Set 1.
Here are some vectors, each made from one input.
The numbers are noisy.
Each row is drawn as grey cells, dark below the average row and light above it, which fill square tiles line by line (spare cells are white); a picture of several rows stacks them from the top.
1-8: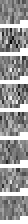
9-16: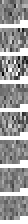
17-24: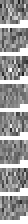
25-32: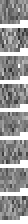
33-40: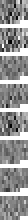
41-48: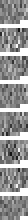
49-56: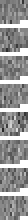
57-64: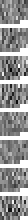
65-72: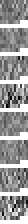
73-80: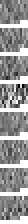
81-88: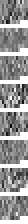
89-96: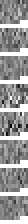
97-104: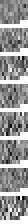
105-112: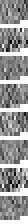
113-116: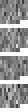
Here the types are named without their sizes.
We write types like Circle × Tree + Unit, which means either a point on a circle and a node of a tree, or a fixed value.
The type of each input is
List(Circle).
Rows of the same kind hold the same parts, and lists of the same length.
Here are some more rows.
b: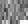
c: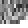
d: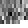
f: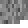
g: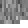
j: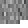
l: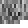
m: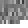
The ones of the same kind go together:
b, d, g, l, m
c
f, j

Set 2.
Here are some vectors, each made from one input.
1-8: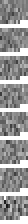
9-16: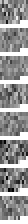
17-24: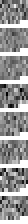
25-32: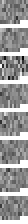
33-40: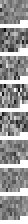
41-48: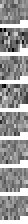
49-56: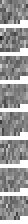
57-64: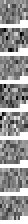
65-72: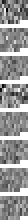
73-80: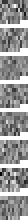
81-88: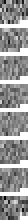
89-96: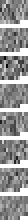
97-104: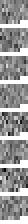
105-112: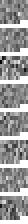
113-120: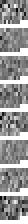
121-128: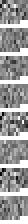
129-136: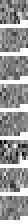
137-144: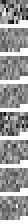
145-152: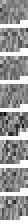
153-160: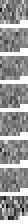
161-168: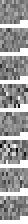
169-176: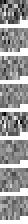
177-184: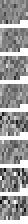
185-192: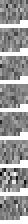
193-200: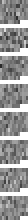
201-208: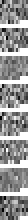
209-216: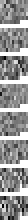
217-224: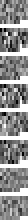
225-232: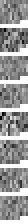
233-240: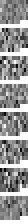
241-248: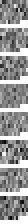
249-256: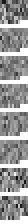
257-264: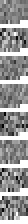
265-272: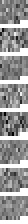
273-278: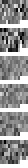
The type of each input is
Bool × Bool × Bool × Bool + Tree12 + Unit.
